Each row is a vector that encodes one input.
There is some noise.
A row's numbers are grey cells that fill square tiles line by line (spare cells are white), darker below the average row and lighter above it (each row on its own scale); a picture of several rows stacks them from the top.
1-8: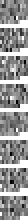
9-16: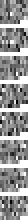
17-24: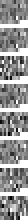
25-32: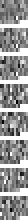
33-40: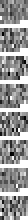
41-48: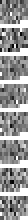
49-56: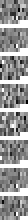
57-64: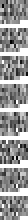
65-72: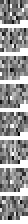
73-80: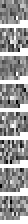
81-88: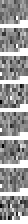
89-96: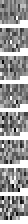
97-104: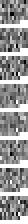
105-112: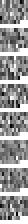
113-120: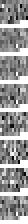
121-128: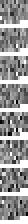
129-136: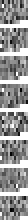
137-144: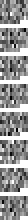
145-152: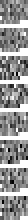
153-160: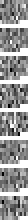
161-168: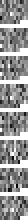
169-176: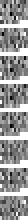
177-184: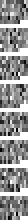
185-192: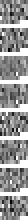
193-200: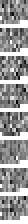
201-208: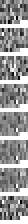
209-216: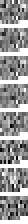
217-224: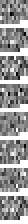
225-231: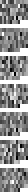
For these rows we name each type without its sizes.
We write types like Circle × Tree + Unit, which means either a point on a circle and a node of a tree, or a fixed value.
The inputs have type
Bool × Line + Circle.
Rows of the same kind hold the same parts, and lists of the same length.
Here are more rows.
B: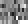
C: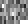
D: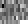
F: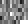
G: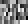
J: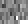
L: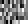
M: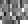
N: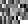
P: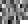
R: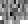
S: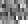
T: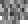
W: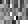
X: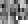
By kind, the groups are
B, D, J, R, S, T, X
C, F, G, L, M, N, P, W

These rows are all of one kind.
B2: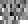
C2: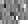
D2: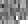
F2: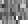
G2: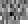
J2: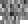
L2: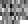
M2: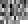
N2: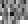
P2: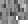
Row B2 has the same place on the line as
C2, J2, L2 and P2.
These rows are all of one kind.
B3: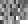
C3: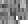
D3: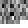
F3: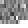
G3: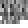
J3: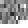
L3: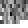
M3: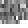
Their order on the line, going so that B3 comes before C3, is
L3, B3, M3, C3, G3, F3, D3, J3.
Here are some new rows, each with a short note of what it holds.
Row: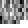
a point on a circle
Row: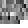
a point on a circle
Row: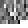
a point on a circle
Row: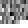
a point on a line and a true/false value
